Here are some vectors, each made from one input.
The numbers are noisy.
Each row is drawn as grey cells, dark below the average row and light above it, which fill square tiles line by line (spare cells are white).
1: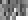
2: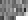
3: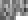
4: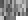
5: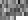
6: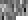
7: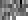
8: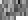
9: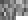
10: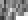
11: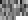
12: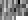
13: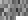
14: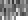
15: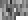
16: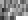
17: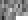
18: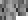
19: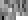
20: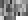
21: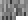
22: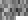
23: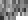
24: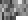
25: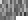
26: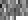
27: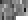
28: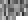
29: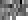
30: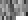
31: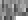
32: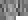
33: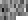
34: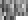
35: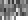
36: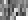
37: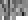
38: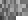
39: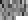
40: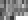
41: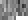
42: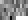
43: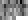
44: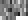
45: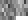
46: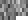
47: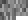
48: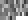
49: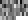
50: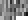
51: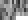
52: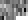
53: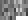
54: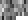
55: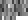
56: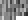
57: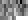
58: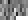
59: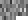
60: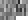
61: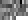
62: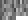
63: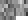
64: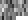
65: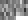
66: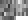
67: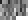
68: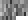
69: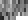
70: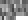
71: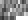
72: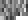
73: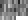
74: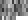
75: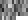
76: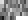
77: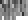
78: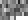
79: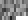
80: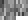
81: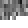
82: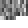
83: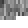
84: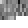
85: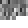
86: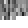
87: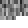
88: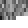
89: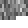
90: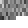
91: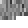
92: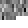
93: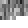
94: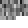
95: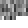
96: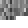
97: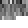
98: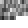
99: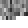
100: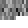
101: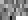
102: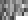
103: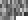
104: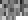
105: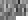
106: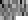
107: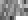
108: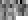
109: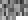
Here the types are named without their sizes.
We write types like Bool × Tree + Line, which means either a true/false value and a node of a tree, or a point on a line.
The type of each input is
(Bool × Bool × Bool × Bool + Line) × Label.
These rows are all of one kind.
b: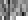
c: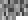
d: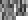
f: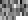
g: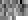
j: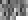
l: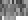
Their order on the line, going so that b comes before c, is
b, c, j, l, g, f, d.
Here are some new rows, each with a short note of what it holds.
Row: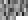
a label and a point on a line
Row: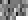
a label and a point on a line
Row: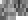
a label and four true/false values
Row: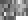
a label and four true/false values
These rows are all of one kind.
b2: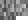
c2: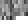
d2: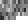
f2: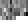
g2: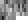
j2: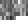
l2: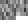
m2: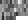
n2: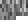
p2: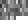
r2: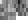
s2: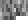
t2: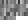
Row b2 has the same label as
d2, n2 and p2.
